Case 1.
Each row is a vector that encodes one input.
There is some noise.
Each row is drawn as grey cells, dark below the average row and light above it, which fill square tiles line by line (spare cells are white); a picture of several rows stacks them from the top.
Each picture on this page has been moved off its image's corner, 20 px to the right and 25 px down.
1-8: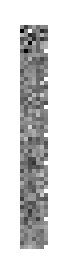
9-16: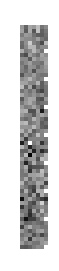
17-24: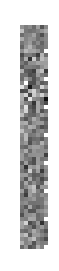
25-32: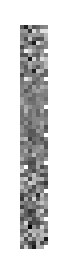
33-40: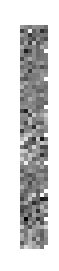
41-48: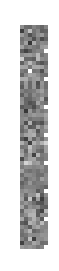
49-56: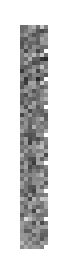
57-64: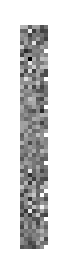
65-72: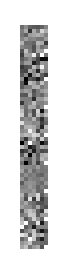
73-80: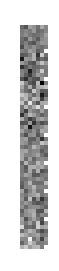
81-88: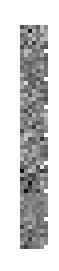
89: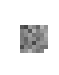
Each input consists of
a point on a 10-point line.
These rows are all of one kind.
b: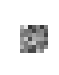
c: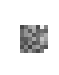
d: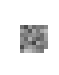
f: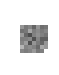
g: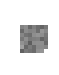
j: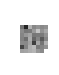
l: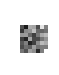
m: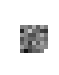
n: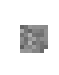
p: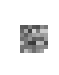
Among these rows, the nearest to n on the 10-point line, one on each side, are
c and j.
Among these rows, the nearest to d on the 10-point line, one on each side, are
c and l.
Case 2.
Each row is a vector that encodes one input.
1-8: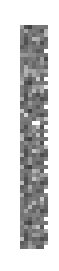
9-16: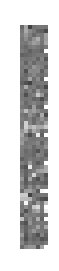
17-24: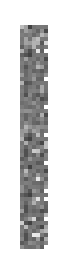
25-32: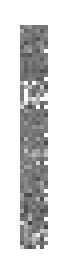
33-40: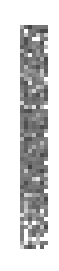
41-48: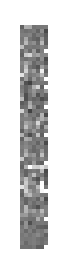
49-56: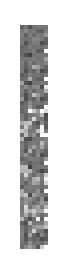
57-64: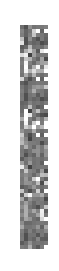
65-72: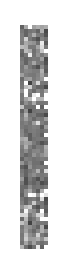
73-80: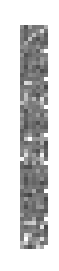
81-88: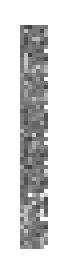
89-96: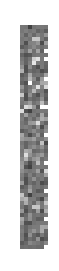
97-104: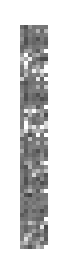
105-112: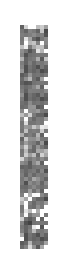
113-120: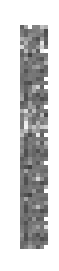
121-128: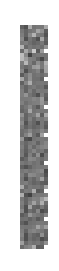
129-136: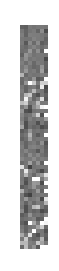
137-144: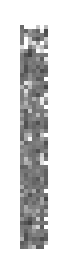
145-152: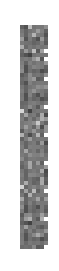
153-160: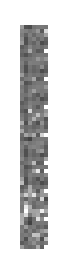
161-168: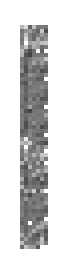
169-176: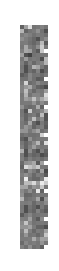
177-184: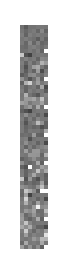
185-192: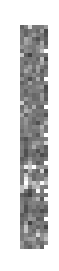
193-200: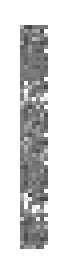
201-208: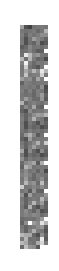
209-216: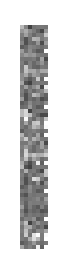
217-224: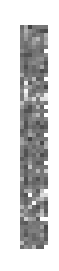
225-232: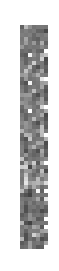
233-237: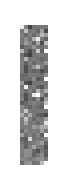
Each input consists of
a node of a 10-node tree.
